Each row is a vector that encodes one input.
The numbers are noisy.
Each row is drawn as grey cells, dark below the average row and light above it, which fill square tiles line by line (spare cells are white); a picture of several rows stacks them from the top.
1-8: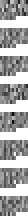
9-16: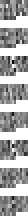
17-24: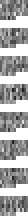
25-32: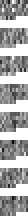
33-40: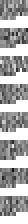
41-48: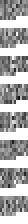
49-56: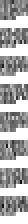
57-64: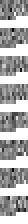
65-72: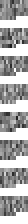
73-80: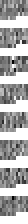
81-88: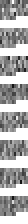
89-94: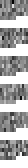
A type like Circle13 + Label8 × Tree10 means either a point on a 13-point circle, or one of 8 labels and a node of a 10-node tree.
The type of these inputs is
Circle8 × Circle8 × Circle8.
